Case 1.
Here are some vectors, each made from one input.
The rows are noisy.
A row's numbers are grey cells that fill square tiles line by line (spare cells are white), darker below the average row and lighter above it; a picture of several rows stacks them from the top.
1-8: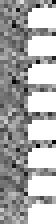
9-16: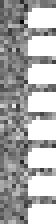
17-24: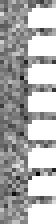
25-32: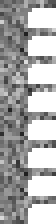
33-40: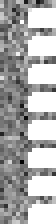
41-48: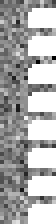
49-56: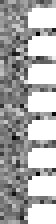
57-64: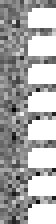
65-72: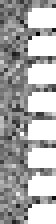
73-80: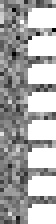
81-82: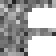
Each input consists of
one of 7 labels.
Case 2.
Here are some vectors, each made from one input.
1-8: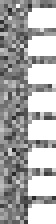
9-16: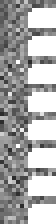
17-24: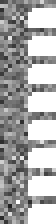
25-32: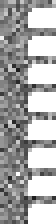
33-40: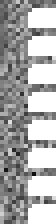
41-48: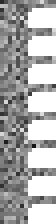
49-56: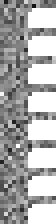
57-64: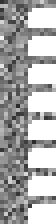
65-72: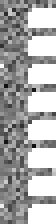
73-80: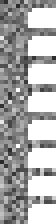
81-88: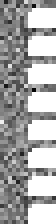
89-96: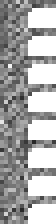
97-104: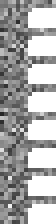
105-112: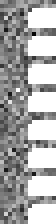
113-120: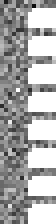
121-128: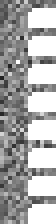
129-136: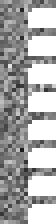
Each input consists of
a node of a 13-node tree.
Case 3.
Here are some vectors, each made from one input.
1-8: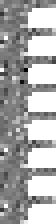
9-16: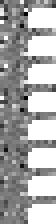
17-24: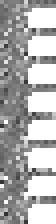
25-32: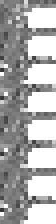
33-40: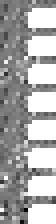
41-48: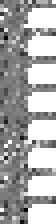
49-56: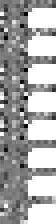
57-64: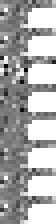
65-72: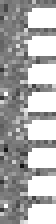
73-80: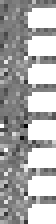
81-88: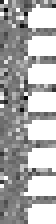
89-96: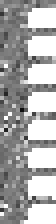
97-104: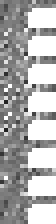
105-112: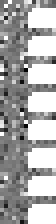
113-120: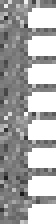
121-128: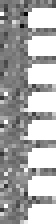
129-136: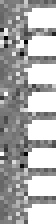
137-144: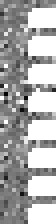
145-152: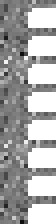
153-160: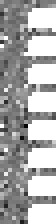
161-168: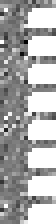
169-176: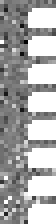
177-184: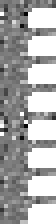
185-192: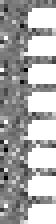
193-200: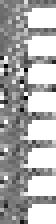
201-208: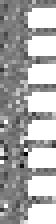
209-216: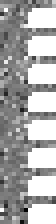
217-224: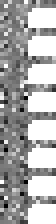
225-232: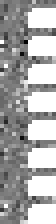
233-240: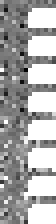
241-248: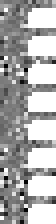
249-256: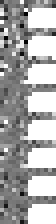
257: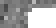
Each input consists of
a node of a 13-node tree.
